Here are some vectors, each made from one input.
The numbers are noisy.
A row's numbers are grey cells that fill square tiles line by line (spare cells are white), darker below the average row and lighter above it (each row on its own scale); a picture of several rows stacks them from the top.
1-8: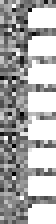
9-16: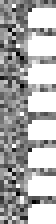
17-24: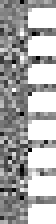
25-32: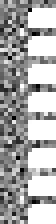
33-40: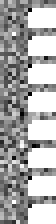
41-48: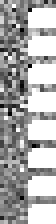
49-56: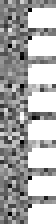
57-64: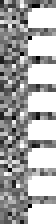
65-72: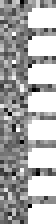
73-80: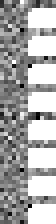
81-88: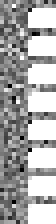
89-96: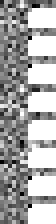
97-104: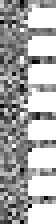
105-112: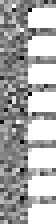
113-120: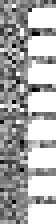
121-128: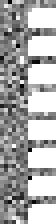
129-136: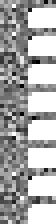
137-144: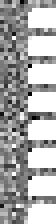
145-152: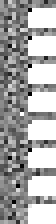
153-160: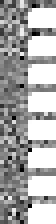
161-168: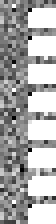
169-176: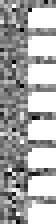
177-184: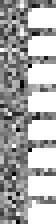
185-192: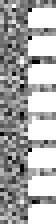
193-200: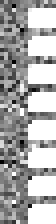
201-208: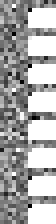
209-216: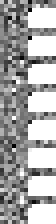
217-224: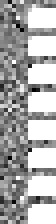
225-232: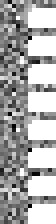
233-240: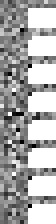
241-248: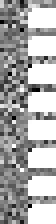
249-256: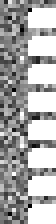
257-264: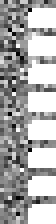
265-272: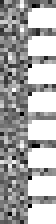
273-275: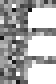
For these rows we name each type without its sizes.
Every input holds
either a fixed value, or four true/false values.
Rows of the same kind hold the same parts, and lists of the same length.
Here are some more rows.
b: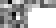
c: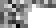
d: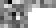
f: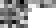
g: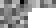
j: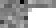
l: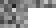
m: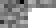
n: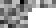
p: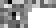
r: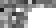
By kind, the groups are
b, c, d, f, g, j, l, m, n, p
r

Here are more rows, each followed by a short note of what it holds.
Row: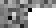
four true/false values
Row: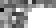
a fixed value
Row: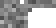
four true/false values
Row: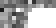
a fixed value
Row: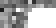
a fixed value
